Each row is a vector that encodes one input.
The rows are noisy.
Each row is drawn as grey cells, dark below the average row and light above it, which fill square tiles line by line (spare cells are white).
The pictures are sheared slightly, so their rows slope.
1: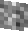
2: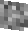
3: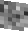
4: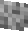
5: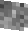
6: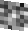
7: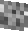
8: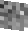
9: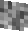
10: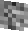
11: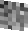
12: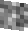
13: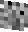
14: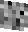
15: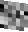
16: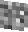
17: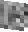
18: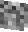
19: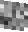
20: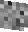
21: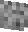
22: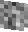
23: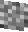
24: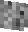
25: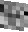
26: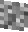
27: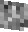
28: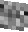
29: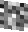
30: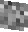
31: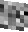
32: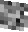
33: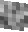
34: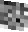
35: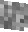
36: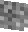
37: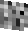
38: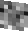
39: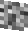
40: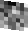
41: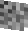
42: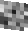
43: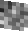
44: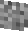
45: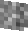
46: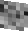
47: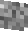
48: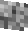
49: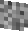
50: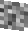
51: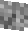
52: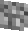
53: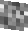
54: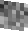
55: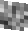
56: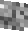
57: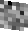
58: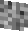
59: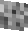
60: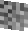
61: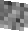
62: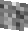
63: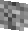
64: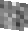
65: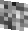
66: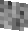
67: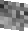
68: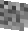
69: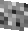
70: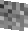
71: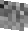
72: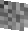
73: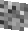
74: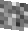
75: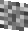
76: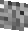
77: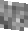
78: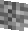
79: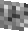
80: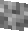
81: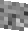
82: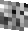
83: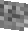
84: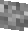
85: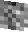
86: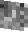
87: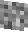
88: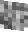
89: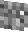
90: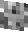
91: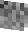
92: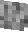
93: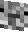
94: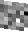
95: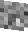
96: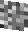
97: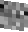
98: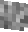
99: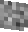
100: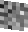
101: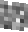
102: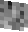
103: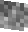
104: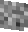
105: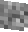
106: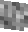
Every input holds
a point on a 20-point circle.
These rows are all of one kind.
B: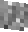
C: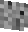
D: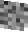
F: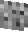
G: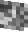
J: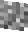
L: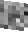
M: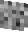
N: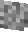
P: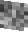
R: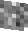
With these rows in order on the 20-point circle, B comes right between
J and L.
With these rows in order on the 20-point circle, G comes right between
P and R.
